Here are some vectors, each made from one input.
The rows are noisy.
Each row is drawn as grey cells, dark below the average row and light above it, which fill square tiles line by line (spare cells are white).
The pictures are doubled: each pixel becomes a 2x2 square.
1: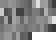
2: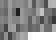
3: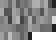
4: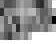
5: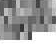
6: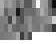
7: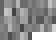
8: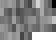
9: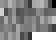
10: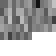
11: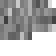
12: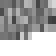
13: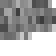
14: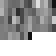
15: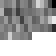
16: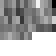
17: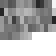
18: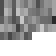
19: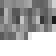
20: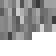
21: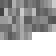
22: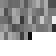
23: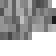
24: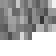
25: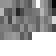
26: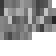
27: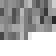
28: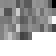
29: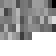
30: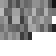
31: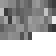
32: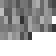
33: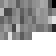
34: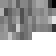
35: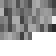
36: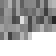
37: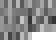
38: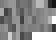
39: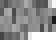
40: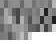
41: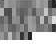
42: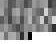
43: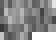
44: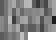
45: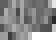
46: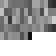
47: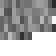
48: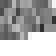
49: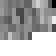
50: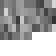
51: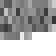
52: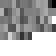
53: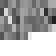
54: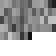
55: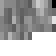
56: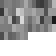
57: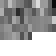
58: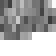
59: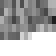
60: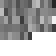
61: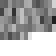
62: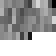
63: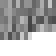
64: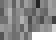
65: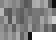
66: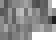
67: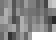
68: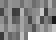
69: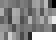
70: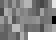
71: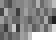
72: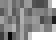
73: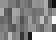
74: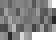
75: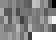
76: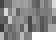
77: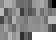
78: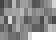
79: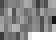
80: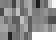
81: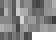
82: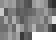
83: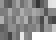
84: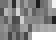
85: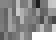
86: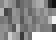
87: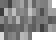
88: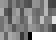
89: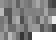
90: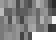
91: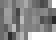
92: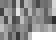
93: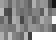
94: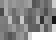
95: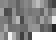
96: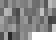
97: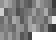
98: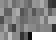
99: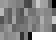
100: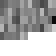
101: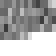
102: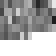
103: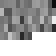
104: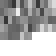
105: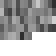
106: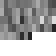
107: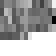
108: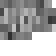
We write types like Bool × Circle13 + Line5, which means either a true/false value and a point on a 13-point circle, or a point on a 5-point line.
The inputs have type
Bool × Bool × Bool × Bool × Line6 × (Line6 × Line6 + Unit).
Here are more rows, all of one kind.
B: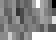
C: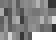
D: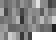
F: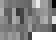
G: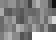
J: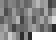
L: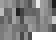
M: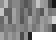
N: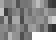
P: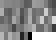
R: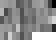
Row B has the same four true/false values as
C, D, J and N.
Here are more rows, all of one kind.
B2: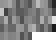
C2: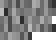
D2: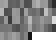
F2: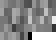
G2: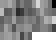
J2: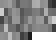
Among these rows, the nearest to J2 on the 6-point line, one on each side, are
D2 and F2.
